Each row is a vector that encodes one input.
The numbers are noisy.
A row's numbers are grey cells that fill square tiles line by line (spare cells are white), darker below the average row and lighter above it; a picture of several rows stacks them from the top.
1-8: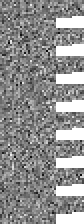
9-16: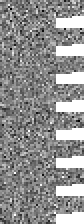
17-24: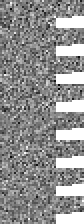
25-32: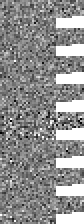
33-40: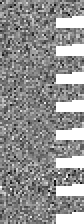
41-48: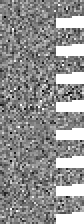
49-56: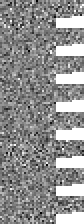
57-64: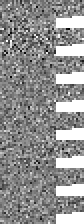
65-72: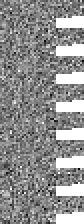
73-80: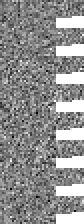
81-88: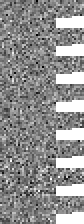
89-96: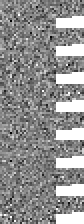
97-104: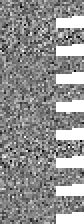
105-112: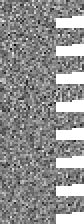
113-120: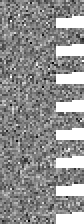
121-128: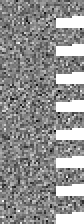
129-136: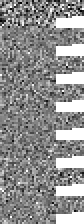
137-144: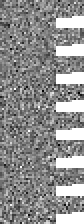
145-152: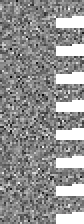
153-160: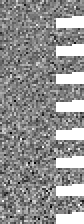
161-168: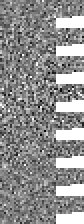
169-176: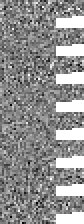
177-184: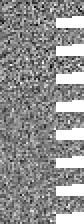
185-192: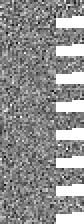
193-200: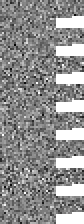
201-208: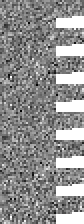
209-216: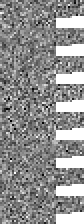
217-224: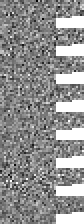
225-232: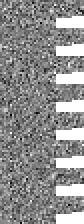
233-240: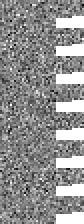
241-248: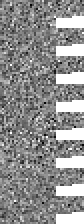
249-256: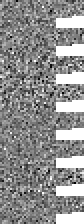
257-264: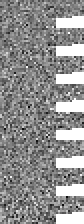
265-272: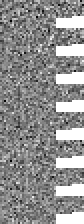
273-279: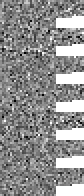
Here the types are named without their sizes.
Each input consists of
either a point on a circle and a true/false value, or a fixed value, or a node of a tree.
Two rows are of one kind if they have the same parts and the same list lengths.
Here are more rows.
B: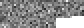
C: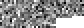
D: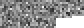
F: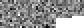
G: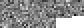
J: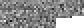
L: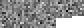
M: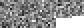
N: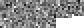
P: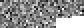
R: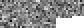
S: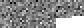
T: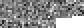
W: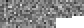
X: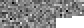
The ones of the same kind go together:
B, G, L, P, S, T, W, X
C, D, F, J, M, R
N

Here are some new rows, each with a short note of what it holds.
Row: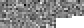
a fixed value
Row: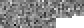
a point on a circle and a true/false value
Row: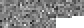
a node of a tree
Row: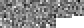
a fixed value
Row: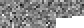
a point on a circle and a true/false value
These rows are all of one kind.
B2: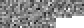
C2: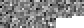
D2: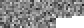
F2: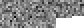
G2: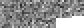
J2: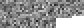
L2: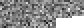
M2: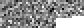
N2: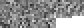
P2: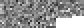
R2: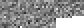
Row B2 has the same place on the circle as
C2, D2 and J2.
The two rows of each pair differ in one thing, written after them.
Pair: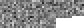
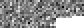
the true/false value
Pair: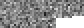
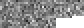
the place on the circle
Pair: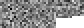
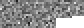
the true/false value
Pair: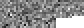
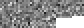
the place on the circle
